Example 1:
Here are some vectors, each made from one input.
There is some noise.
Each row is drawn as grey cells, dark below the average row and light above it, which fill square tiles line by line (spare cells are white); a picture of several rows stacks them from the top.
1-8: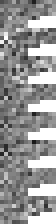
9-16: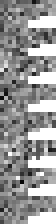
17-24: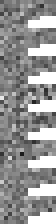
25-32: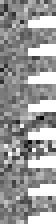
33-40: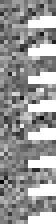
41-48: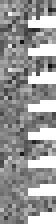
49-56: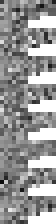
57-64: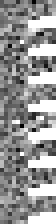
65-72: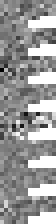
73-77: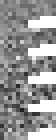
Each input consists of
a list of up to two points on a 5-point line.
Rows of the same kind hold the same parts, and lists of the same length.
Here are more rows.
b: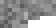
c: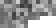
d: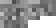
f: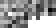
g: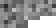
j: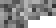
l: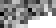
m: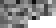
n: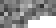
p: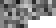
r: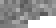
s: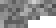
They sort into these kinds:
b, c, d, g, j, r, s
f
l, m, n, p

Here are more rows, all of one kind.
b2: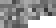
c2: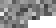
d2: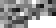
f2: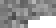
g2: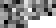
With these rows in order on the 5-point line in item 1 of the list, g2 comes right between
c2 and f2.
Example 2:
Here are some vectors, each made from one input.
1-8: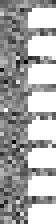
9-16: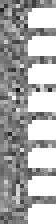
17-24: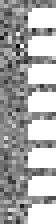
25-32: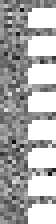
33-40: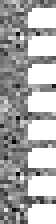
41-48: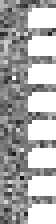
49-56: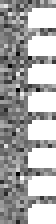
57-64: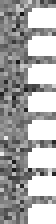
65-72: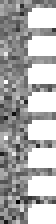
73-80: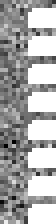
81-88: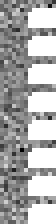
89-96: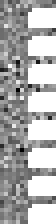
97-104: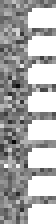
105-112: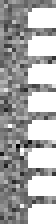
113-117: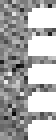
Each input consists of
either a fixed value, or a node of a 12-node tree and a node of a 14-node tree.
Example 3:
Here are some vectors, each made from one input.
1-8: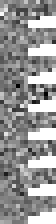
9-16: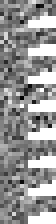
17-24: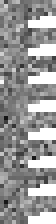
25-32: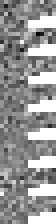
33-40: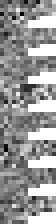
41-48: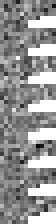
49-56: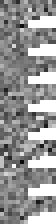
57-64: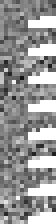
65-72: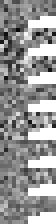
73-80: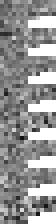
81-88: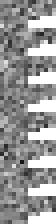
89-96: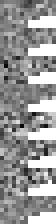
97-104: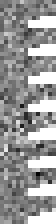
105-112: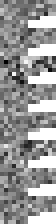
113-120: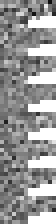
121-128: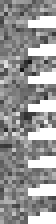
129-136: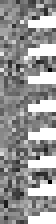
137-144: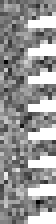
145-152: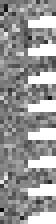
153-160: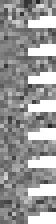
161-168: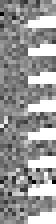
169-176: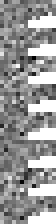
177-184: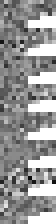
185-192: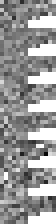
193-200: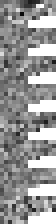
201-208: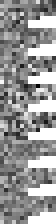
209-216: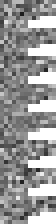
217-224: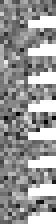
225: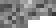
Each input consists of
either a point on a 19-point circle, or a point on a 10-point line.
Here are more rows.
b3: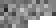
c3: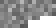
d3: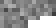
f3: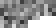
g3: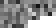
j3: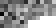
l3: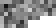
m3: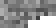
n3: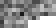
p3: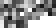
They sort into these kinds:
b3, c3, d3, m3, n3
f3, g3, j3, l3, p3

